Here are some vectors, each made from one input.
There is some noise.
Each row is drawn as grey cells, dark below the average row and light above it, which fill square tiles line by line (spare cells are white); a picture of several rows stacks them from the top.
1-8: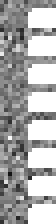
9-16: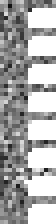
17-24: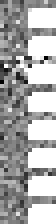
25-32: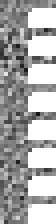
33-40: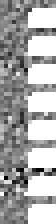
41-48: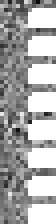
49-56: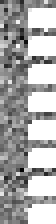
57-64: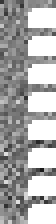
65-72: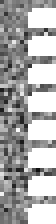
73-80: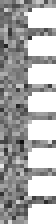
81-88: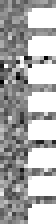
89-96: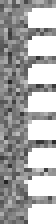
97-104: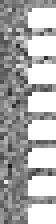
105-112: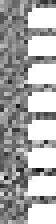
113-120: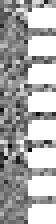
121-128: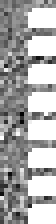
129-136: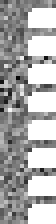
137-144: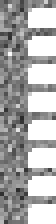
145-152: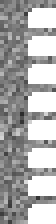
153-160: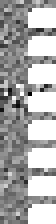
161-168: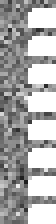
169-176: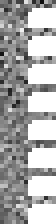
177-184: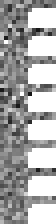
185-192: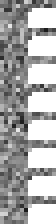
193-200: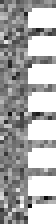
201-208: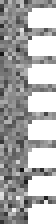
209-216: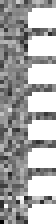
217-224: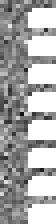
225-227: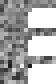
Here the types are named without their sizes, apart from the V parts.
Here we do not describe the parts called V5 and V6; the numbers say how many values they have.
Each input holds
either a true/false value, a value of V5 and a value of V6, or a list of points on a line.
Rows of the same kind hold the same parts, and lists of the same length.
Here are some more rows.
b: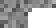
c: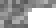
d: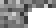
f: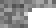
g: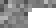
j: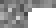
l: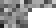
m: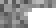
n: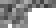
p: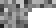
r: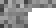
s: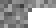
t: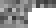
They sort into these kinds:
b, f, j, l, s
c, g, m, p, r
d
n, t

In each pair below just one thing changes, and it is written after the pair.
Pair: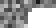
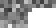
the value of V5
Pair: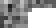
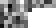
the true/false value
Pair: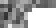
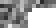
the value of V6
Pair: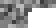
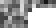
the value of V5
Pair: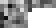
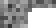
the value of V5
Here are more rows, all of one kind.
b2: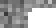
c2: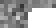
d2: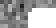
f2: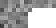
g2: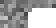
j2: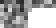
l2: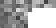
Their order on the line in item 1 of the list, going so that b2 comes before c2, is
l2, b2, j2, d2, c2, g2, f2.
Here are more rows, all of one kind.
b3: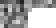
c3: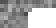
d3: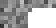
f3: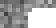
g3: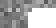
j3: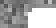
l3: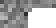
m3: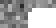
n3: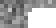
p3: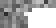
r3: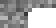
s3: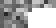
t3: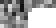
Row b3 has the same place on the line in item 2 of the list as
c3, g3 and l3.
